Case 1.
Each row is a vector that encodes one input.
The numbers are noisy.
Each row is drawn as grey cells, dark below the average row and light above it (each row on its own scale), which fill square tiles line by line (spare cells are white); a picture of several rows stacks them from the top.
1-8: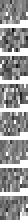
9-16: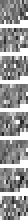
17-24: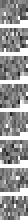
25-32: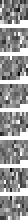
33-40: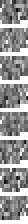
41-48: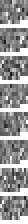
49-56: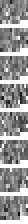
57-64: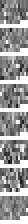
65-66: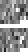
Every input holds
either a fixed value, or three true/false values.
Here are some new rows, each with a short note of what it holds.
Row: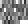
a fixed value
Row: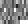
a fixed value
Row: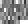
a fixed value
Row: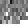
three true/false values
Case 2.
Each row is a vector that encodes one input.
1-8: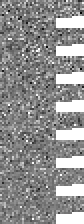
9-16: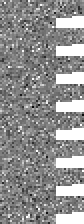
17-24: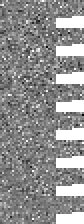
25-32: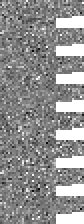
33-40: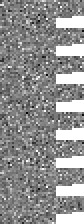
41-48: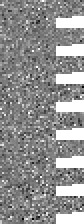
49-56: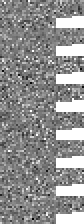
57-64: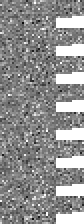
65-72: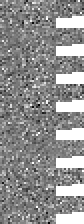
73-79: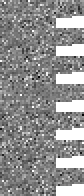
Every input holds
either a fixed value, or three true/false values.
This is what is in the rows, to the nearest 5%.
About 10% of them hold a fixed value. The rest hold three true/false values.
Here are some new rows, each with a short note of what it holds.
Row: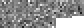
a fixed value
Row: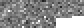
three true/false values
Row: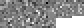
three true/false values
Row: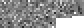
a fixed value
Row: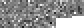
a fixed value
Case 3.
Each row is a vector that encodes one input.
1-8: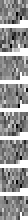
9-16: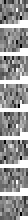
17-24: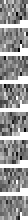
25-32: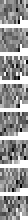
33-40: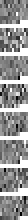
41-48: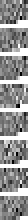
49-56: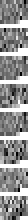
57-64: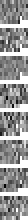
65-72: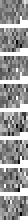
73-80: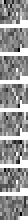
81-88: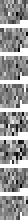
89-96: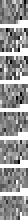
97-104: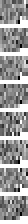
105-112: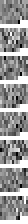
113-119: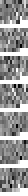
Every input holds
either a fixed value, or three true/false values.
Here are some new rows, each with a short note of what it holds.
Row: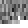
a fixed value
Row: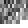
three true/false values
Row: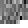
three true/false values
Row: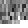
a fixed value
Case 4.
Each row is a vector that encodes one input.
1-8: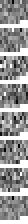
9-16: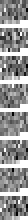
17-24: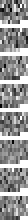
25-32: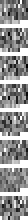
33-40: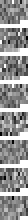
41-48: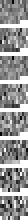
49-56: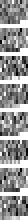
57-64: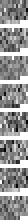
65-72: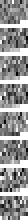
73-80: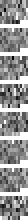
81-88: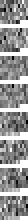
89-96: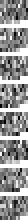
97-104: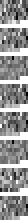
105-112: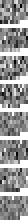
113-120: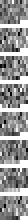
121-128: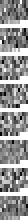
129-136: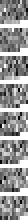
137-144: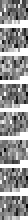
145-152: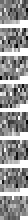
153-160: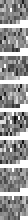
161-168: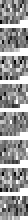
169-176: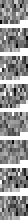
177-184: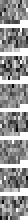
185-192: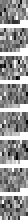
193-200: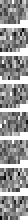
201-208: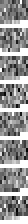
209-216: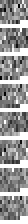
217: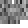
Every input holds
three true/false values.
